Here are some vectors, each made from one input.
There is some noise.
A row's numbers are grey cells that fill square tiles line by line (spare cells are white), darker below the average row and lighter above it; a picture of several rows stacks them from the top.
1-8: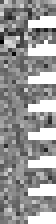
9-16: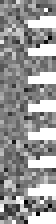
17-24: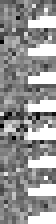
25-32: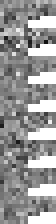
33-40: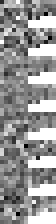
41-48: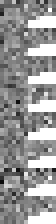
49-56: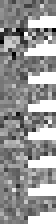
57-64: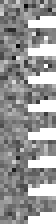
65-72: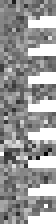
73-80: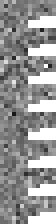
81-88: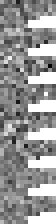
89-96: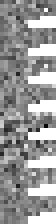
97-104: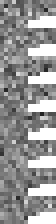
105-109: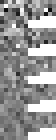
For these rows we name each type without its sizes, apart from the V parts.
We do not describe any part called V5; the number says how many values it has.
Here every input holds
a node of a tree, together with either a node of a tree, or a value of V5.
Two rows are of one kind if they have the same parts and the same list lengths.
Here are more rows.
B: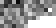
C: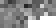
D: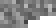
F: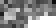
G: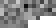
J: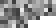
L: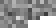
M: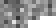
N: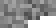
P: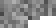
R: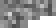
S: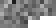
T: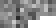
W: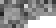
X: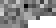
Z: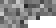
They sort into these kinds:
B, D, L, N, P, W
C, F, G, J, M, R, S, T, X, Z

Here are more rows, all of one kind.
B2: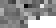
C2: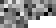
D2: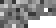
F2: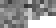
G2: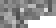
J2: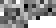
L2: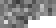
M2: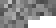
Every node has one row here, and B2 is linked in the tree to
F2, G2 and L2.
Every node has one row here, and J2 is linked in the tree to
F2.
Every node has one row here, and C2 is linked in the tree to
G2 and M2.
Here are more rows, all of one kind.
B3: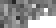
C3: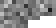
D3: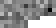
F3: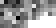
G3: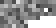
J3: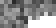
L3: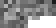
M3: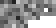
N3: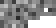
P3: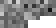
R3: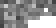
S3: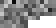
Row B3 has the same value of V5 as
G3, M3, N3 and R3.
